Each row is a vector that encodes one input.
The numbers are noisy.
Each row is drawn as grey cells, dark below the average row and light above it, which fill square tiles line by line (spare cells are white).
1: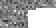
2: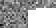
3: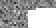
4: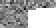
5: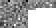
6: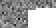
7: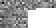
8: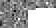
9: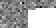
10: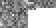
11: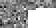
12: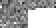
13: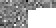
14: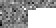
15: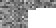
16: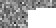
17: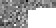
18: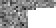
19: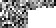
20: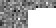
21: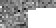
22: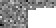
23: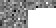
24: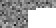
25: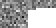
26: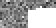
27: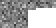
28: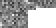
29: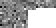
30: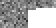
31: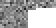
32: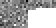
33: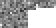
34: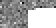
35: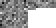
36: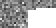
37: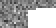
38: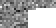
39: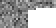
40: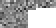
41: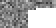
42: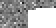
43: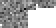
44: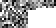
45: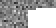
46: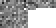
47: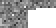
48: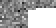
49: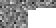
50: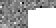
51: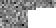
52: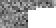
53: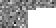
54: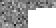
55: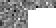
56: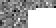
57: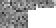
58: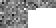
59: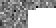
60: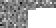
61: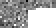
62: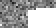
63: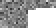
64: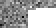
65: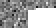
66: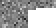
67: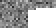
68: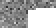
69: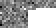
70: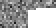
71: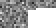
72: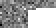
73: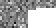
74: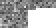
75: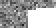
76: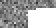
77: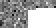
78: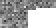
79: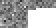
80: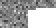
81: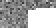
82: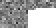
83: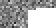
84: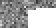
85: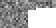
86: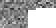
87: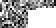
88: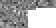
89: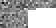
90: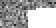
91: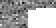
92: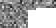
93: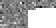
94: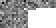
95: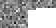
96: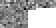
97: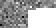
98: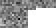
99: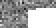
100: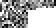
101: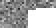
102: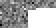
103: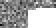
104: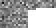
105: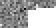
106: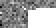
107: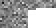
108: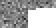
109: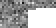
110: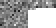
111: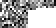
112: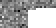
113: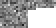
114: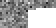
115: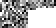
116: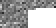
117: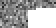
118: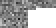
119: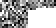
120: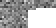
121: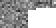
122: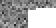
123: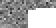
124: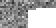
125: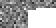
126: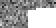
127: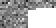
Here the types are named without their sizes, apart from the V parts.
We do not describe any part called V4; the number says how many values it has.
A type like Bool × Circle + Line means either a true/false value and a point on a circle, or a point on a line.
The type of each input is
Label × (Tree + V4) + Unit.
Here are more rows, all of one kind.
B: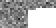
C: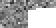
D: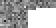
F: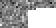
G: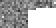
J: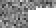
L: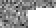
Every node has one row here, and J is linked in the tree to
B, F and L.
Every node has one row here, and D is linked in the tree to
B.
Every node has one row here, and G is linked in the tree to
F.
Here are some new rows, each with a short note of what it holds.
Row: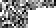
a fixed value
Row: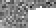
a label and a node of a tree
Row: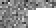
a label and a value of V4
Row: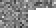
a label and a node of a tree
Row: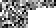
a fixed value
